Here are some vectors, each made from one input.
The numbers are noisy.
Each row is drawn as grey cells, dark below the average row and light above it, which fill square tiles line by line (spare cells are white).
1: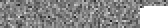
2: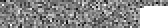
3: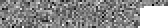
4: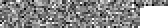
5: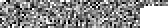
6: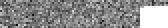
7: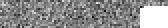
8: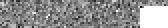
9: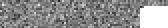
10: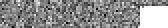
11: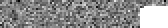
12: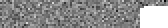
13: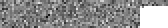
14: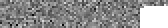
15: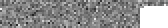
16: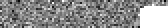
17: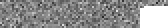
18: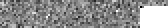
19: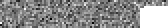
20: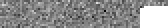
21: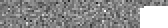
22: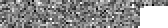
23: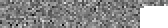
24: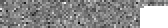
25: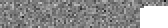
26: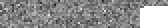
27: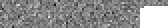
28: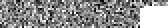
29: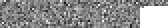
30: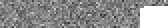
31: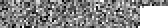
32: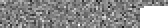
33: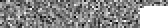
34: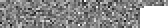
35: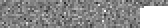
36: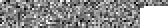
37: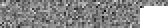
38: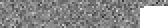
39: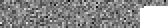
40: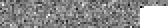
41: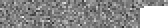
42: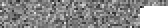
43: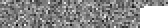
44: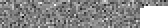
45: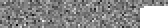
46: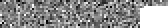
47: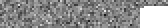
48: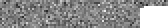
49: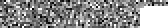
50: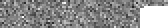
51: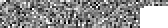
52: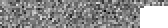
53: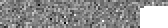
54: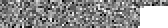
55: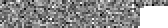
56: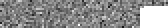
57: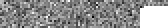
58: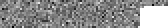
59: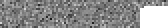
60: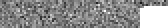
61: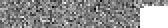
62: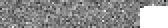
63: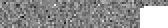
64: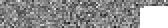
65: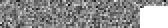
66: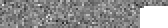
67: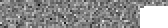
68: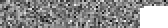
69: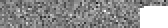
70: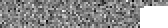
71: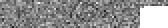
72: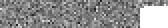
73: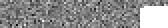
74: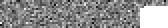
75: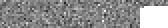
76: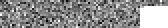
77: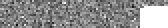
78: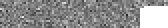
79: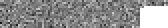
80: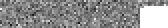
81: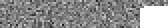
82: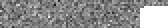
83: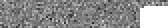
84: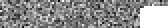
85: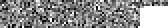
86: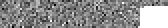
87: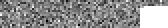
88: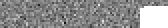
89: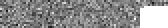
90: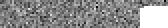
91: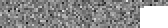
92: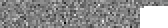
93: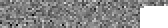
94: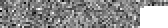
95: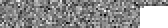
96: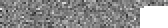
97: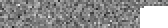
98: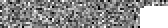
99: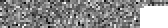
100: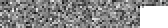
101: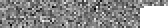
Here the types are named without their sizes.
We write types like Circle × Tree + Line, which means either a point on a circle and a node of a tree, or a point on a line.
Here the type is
Bool × Bool × Bool × Bool + List(Line).
